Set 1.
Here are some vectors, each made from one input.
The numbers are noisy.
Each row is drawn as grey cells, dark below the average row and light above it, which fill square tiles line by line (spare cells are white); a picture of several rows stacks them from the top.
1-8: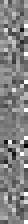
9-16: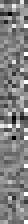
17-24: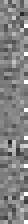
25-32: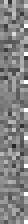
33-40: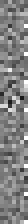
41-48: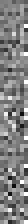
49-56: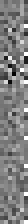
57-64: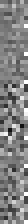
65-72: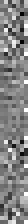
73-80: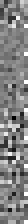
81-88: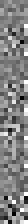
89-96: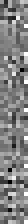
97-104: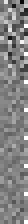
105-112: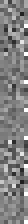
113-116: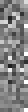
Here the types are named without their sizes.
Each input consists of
a list of points on a line.
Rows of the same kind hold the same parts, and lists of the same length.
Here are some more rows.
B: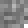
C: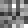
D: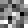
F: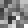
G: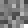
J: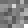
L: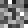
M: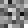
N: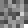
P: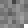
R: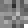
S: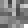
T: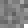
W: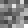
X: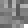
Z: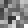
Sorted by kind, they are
B, J, M, P, R, T, W
C, G, L, N, S, X
D, F, Z

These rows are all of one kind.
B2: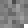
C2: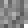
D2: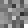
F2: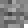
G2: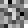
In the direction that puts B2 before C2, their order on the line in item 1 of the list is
B2, D2, F2, G2, C2.
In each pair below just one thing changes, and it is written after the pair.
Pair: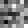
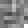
the place on the line in item 1 of the list
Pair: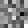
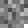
the place on the line in item 1 of the list
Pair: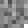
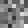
the place on the line in item 2 of the list
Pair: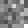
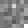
the place on the line in item 1 of the list
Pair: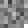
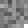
the place on the line in item 1 of the list
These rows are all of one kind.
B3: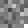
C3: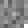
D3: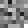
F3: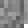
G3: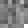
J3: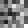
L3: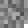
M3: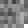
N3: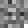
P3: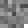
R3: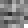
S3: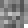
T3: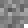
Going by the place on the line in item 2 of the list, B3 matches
N3 and P3.
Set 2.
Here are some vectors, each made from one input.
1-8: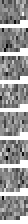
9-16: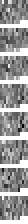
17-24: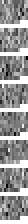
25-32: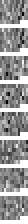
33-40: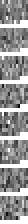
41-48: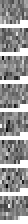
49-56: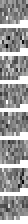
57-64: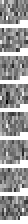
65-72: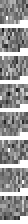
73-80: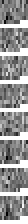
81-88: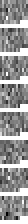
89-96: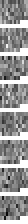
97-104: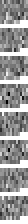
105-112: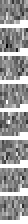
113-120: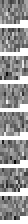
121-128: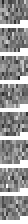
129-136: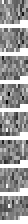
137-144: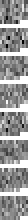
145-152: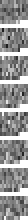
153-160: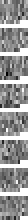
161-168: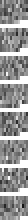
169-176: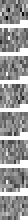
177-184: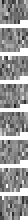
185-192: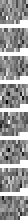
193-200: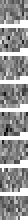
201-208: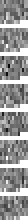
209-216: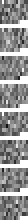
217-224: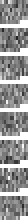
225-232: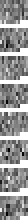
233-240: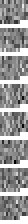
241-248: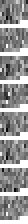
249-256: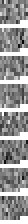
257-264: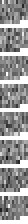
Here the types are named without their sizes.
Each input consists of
a point on a line, together with either a fixed value, or four true/false values.
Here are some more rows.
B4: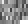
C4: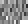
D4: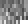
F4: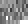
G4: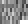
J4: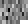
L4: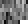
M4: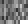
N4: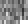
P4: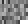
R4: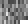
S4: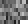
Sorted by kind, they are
B4, C4, F4, G4, L4, M4, P4, S4
D4, J4, N4, R4

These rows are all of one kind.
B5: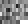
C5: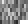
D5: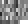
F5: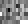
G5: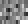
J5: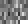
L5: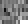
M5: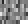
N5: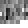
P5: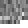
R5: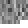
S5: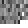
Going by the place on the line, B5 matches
F5, G5 and N5.
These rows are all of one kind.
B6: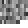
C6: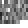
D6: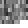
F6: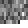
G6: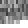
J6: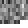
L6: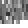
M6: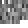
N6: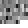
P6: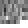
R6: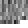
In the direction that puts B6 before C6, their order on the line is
N6, B6, J6, F6, R6, P6, D6, G6, L6, C6, M6.
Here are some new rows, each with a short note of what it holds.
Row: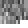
a point on a line
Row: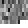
a point on a line
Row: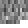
a point on a line and four true/false values
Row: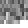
a point on a line
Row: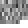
a point on a line and four true/false values
